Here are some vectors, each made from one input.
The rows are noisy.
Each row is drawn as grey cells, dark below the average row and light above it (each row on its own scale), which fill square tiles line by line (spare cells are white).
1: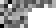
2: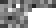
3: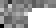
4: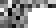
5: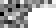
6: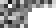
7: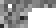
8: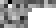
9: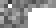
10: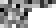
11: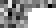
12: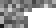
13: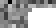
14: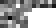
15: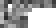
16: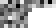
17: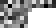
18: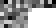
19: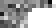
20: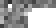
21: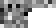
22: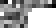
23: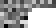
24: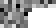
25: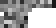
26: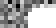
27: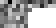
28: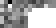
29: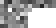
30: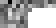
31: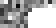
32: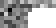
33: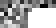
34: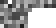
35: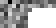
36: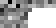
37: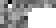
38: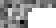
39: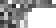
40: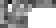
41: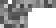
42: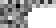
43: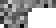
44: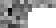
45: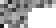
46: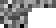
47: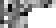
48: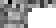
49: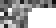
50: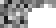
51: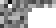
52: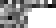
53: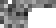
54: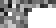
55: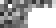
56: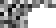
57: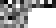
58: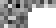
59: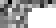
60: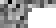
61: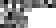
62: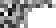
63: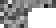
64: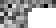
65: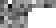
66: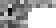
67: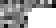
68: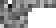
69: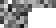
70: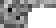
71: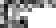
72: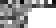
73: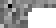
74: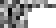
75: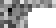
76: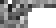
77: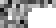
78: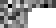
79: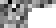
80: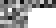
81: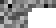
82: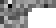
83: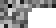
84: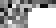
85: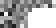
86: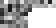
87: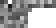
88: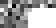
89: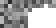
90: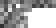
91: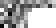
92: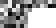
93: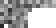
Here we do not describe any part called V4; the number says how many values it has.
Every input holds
a true/false value, together with either a point on a 6-point circle, or a value of V4.
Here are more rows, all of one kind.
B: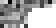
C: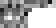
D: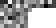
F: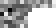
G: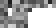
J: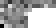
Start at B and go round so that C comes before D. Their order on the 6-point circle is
B, G, C, F, J, D.
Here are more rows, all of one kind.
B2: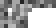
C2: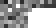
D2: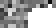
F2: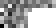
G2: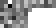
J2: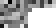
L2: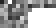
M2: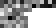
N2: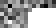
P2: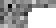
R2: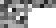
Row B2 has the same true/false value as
D2, L2 and P2.
